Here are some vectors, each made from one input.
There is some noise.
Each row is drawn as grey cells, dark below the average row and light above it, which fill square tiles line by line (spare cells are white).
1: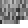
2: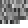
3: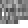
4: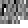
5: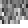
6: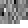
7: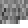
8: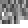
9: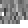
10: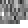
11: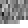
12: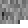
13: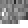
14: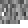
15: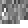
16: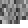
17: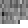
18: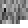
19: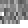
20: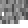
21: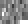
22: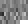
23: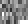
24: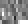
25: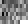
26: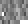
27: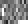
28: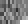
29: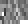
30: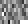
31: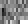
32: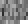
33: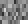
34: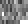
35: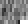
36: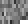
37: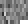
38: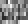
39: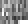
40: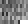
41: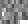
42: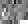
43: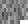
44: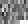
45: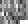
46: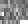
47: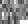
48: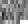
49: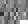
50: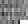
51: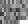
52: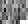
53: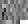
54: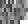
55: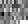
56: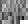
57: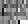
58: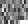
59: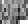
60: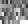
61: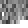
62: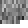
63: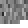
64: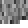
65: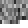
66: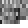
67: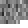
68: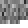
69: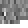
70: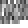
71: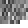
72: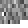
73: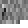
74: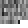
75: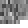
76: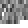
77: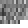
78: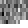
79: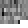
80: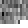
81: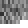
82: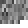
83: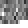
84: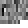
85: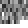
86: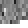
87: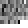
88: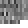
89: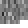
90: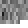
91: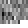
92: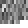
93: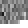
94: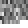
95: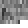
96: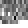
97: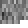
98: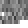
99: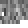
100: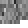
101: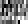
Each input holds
a node of a 7-node tree and a true/false value, together with either a fixed value, or a node of a 7-node tree.
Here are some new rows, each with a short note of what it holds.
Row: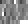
a node of a 7-node tree and a true/false value
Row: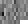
a node of each of two 7-node trees and a true/false value
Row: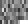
a node of each of two 7-node trees and a true/false value
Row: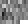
a node of a 7-node tree and a true/false value
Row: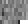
a node of a 7-node tree and a true/false value
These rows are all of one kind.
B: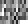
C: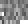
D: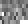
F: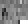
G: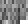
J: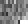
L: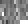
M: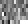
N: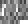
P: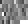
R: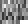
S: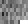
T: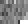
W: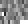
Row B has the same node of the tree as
C, D and G.
